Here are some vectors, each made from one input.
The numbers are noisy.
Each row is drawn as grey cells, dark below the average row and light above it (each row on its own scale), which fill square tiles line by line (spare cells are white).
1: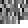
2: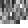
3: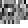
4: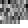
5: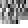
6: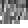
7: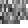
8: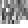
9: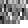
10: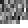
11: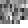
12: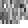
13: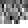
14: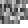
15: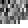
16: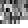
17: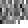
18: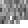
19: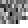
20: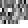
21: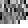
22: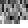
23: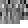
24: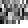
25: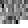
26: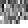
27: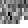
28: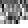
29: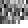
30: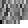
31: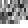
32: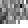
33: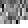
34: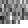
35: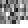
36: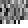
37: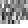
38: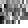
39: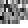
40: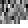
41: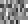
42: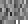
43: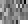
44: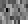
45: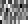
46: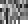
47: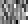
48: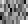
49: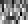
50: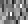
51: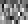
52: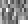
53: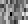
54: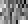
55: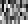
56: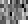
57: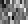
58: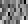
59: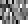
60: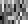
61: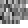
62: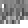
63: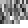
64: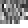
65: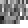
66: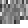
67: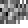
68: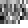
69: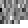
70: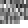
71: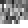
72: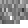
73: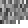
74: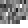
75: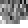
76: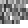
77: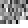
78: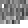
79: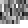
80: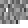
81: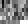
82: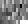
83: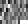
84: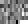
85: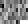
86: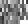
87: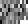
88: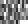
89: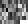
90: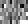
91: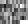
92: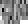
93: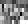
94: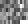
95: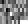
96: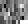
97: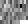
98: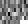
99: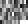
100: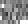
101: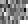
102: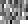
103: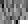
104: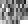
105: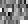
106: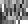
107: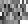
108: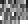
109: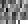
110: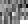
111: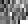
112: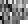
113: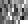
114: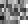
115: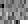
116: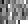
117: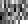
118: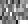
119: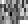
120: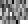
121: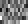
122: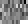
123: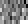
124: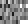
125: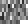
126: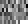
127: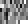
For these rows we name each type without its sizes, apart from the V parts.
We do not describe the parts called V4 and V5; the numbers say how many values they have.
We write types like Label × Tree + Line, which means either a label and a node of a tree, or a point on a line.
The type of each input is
Circle + (Line + V4) × V5.
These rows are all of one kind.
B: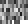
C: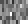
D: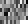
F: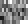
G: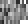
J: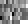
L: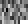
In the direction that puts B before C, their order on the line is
F, D, G, B, L, J, C.
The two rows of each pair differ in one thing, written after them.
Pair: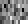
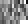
the value of V5
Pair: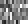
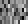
the value of V4
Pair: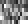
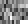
the value of V5
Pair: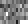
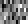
the value of V5
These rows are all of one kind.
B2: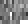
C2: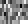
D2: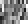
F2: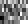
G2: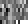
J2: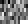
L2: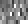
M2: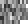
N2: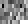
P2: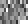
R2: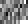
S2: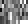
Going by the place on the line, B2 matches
G2, L2, M2 and S2.
